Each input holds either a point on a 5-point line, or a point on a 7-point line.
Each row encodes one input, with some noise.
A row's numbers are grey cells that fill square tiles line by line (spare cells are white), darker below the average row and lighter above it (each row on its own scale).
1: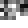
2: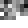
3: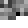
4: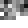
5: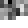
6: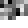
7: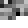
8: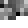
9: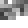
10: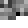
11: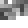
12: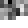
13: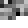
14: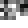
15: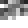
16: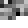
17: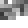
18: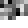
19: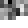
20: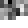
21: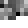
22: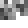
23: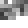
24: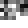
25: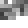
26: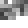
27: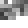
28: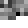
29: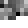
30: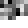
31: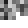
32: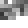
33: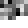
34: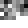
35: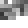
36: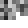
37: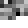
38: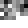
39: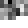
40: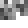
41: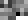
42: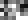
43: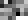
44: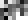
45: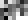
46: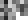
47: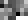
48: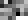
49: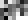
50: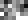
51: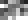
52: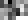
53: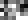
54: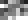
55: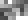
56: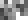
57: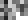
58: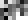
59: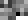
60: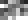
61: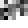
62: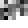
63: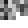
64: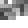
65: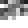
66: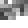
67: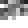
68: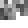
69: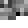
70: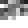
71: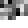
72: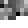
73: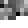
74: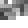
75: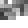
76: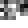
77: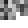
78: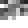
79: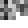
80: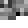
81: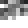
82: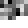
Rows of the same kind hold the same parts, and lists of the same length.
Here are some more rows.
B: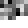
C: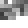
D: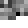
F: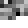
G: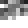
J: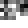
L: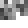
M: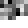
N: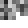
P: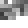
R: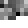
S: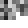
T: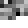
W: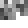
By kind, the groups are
B, D, F, M, R, T
C, G, J, L, N, P, S, W

